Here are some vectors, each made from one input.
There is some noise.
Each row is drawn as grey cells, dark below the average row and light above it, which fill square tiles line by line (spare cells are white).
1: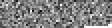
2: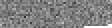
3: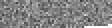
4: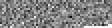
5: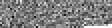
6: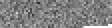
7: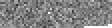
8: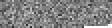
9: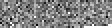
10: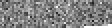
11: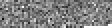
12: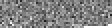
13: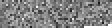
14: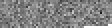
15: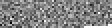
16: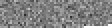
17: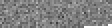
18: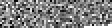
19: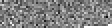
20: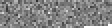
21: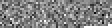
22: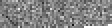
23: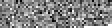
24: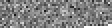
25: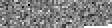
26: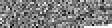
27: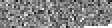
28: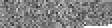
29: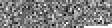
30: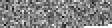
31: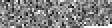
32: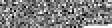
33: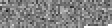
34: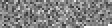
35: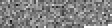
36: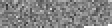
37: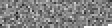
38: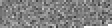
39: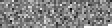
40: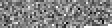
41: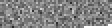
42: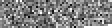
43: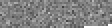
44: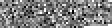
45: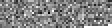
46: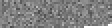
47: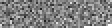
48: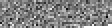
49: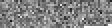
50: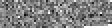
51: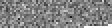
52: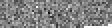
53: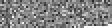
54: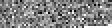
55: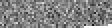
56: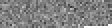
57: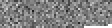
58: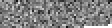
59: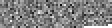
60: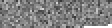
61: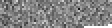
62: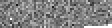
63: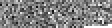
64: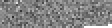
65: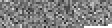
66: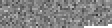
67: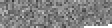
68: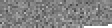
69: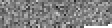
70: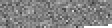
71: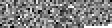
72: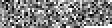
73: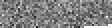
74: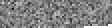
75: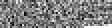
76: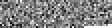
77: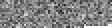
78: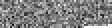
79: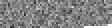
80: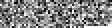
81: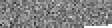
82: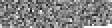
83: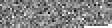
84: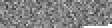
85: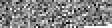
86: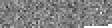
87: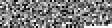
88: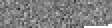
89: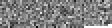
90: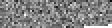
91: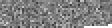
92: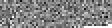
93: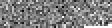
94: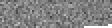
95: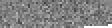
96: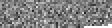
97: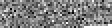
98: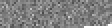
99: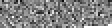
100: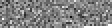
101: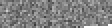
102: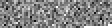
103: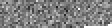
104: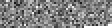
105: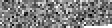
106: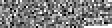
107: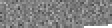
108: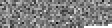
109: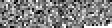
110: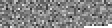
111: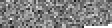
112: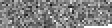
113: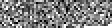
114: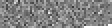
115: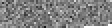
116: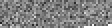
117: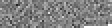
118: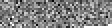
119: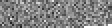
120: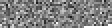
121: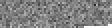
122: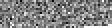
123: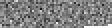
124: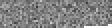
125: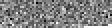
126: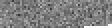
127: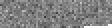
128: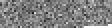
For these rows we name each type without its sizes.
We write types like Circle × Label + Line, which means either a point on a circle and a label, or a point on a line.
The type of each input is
Bool × Bool × Bool × Bool × Label × Label.
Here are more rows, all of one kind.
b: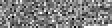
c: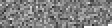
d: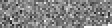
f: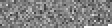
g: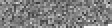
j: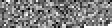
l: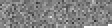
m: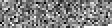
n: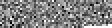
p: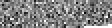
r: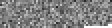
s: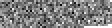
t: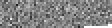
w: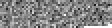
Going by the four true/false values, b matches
d, g, l and n.
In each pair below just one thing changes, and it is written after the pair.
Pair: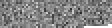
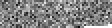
one of the four true/false values
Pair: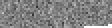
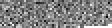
one of the two labels
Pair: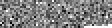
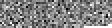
one of the four true/false values
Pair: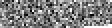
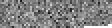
one of the two labels
